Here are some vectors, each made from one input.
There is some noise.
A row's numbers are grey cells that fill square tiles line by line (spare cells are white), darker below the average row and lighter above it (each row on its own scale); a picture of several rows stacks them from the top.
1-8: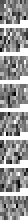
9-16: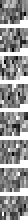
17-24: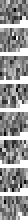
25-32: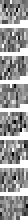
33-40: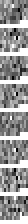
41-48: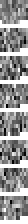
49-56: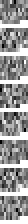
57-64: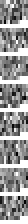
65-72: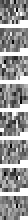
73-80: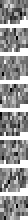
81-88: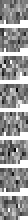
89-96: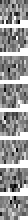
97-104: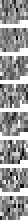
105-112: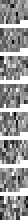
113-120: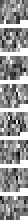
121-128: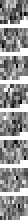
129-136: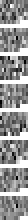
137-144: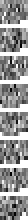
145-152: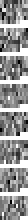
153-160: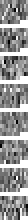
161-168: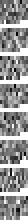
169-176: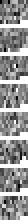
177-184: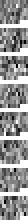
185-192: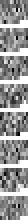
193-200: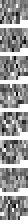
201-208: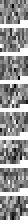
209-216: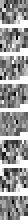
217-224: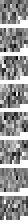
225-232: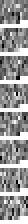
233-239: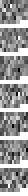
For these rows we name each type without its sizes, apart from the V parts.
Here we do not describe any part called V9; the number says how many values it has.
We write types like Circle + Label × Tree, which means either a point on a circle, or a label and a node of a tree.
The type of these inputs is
(Bool × Label + List(V9)) × Tree.
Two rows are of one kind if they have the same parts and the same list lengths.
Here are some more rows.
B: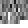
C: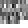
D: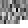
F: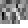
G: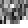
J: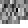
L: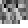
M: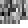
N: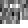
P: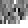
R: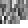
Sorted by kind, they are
B, D, J
C, N
F, L
G, M, P, R

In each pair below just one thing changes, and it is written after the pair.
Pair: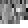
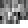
the value of V9 in item 1 of the list
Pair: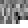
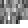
the node of the tree
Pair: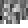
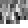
the value of V9 in item 1 of the list
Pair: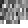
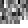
the value of V9 in item 2 of the list
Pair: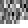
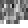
the node of the tree
